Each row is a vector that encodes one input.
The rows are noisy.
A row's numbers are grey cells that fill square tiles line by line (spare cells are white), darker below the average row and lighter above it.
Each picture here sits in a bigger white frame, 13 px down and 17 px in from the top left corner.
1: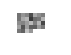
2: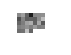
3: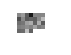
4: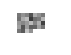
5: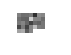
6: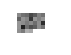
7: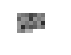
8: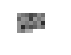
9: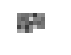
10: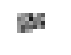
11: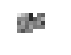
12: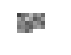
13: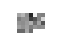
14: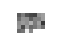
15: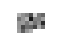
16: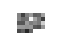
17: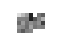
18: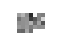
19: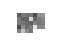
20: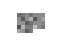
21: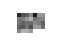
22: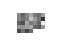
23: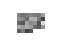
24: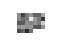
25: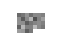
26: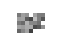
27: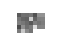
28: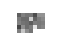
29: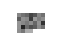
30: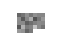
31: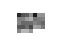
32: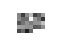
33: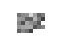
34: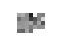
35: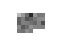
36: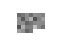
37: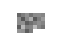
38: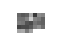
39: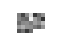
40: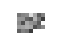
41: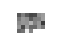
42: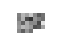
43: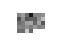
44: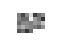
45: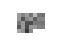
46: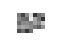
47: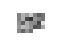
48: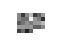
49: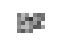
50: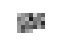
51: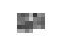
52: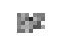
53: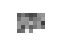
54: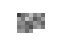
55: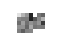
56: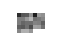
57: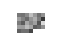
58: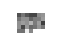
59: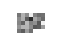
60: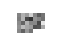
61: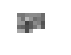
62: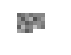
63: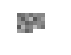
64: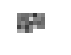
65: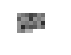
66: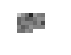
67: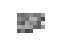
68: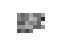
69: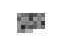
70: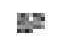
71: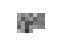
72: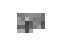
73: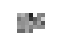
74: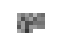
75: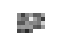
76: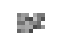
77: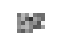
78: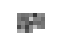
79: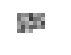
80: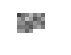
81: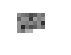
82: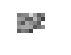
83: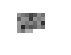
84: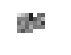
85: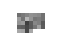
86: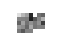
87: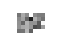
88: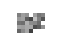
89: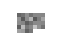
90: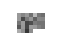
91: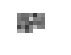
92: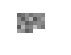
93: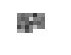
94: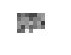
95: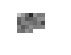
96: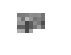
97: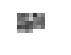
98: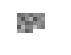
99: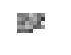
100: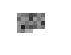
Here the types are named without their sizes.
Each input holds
either a point on a line, or four true/false values.
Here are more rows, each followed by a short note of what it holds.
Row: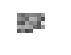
a point on a line
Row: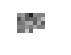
four true/false values
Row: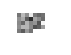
a point on a line
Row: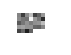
a point on a line
